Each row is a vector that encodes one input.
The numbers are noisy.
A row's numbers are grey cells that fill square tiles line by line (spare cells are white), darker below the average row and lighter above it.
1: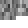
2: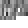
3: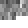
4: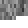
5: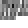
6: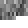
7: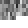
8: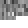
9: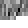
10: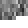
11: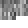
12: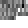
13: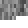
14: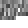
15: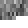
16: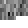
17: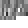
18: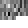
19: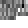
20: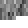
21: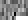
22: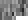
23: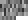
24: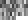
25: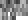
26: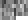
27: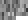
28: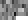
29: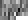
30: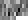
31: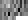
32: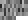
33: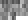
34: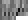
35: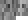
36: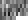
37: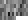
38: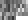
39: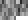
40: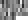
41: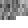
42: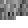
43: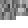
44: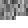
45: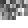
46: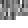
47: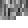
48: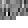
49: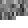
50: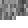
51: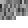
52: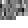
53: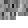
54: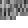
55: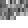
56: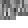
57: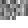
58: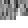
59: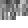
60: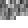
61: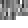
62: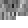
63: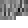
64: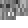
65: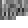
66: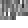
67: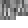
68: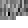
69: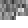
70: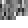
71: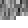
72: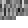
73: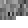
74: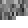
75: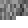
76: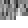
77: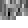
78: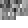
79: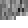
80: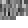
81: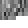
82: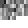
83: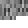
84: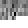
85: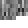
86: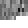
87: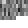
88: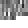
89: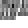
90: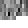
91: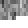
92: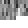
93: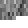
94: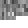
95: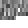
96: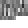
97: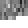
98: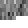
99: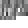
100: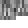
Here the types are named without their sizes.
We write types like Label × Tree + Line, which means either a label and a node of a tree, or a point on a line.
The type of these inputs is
(Circle + Tree) × (Tree + Unit).
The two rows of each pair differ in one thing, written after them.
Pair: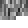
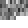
the place on the circle
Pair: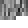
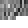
the node of the tree
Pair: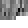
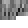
the place on the circle
